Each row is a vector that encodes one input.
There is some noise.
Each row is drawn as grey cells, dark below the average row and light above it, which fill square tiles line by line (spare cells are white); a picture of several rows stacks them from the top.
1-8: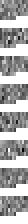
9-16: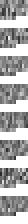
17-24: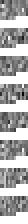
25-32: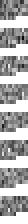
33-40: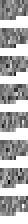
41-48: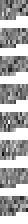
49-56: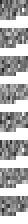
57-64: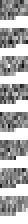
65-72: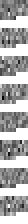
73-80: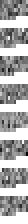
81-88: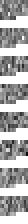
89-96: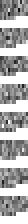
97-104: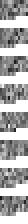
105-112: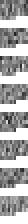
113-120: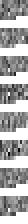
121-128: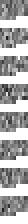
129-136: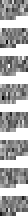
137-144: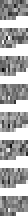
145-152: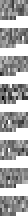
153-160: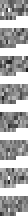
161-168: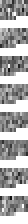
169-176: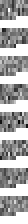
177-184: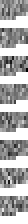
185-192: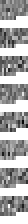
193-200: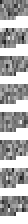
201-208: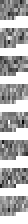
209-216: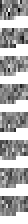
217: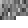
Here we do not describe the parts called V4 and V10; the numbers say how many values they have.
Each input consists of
a value of V4, together with either a point on an 8-point line and four true/false values, or a value of V10.
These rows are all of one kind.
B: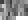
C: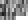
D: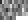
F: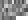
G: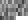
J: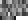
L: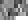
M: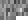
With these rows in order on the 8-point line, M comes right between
C and L.
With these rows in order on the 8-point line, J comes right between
D and G.
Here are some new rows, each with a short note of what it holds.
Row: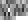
a value of V4 and a value of V10
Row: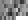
a point on an 8-point line, four true/false values and a value of V4
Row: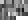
a value of V4 and a value of V10
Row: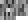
a value of V4 and a value of V10
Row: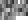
a value of V4 and a value of V10
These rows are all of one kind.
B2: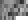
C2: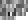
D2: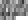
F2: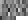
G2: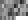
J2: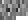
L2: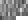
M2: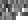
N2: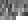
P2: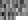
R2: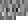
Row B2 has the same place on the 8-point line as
F2, J2, L2 and R2.
